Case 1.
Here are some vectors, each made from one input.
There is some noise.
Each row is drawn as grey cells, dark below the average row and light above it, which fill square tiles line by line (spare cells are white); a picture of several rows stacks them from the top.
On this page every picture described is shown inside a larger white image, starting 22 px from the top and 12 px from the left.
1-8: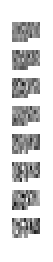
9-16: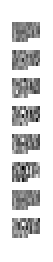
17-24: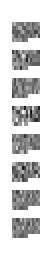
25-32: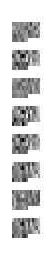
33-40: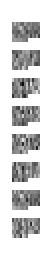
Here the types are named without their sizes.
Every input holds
a label.
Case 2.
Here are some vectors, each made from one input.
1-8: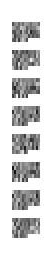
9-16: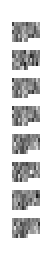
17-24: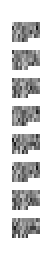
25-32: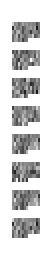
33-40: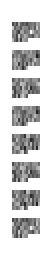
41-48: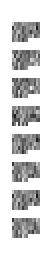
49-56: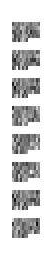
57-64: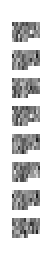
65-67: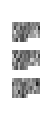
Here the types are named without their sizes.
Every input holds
either a point on a circle, or a fixed value.
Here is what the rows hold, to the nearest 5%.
About 90% of them hold a point on a circle. The rest hold a fixed value.
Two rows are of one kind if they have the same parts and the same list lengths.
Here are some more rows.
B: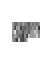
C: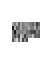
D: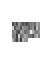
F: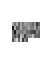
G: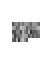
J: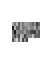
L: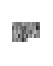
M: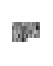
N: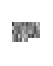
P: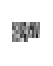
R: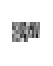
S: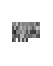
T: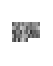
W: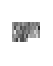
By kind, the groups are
B, C, D, F, G, J, L, M, N, S, T, W
P, R

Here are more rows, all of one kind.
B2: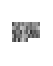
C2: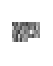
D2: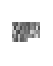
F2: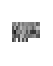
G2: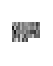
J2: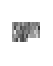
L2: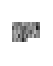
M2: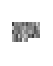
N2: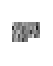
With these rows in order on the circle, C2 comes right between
D2 and M2.
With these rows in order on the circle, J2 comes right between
D2 and L2.
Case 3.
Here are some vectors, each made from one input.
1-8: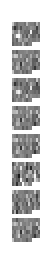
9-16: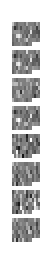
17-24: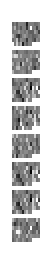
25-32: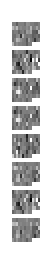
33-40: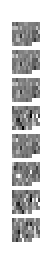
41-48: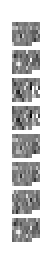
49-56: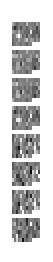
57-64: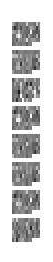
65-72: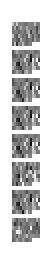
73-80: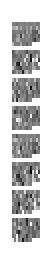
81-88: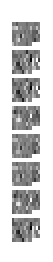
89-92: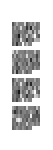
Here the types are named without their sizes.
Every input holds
a label.
